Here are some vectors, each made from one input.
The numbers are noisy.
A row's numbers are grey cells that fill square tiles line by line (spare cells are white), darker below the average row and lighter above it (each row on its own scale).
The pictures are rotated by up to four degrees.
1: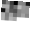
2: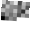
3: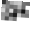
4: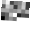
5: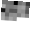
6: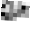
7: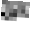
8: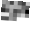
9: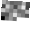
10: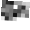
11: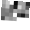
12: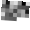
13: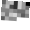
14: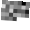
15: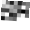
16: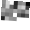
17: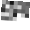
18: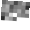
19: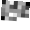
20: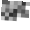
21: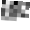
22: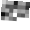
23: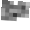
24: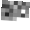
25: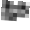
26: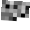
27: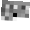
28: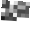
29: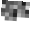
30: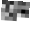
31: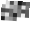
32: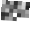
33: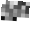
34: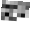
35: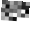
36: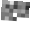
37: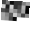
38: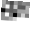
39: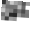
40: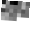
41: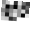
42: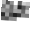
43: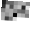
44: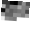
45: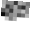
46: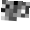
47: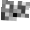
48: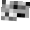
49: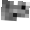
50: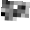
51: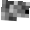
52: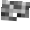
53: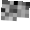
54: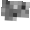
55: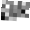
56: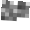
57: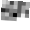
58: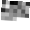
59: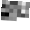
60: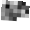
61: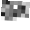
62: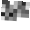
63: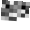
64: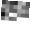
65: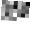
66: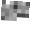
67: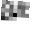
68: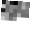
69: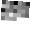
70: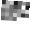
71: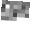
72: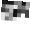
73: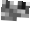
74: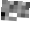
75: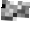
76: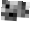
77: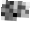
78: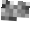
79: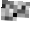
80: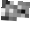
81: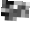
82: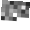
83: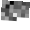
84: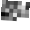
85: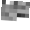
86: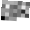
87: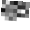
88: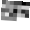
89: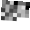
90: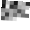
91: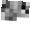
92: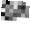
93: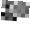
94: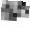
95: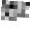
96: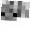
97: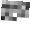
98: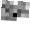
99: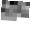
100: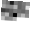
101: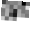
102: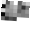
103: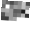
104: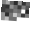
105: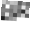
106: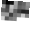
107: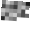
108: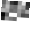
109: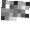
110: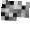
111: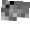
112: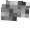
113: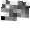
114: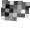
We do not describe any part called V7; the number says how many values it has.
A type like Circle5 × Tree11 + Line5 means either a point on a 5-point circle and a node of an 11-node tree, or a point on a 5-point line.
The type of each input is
(Line5 + V7) × Tree8.
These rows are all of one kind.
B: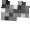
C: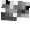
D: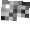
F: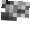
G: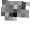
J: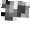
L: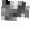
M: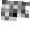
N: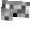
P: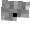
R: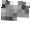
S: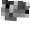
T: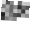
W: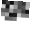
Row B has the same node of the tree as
G, L, M and R.
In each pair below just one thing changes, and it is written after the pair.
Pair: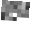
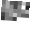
the value of V7
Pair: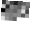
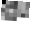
the node of the tree
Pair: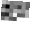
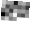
the value of V7
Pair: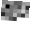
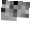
the node of the tree
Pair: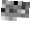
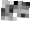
the node of the tree
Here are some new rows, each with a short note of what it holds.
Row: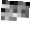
a node of an 8-node tree and a value of V7
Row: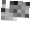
a node of an 8-node tree and a value of V7
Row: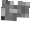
a point on a 5-point line and a node of an 8-node tree
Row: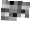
a point on a 5-point line and a node of an 8-node tree
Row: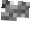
a point on a 5-point line and a node of an 8-node tree
